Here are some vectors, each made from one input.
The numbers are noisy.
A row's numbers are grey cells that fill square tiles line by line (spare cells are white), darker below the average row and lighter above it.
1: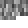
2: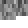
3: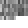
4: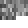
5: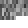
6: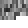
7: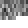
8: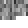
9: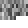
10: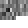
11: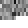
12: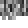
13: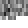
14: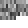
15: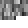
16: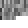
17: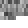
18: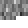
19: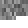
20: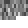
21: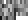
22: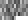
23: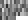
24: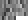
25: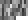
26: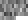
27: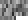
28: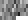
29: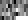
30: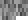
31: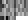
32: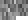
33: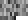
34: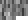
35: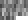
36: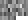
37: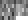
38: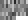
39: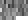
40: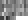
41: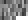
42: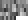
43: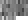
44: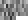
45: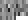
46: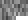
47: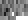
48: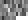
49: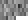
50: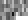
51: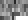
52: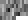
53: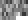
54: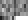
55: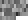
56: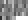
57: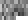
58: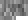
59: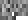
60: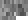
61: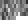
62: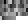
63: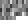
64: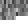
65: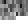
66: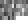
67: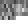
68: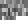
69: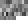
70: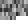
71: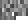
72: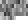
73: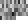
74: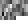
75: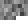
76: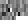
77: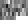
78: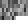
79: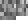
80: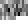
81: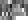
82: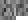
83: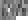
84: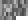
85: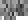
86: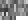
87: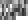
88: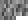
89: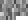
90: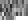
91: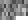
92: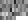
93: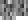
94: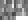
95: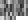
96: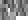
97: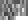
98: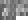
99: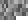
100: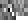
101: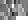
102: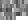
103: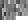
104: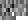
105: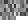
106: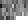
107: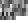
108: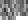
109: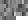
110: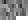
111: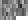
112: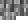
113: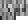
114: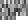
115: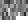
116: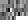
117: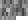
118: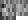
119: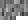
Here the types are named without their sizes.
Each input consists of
two labels, together with either a fixed value, or three true/false values.
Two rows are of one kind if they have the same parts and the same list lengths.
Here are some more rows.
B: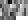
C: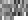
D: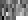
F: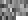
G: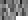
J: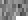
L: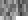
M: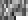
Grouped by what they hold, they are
B, C, D, F
G, J, L, M

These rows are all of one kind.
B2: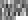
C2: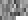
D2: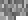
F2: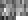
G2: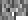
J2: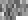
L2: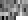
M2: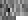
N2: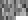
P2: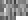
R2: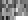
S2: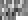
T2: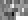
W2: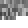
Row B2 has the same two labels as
L2, M2 and N2.
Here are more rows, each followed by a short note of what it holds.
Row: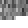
two labels
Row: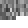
two labels and three true/false values
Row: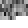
two labels and three true/false values
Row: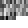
two labels and three true/false values
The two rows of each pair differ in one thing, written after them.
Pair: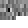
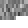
one of the three true/false values
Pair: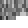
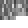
one of the two labels
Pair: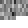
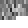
one of the two labels
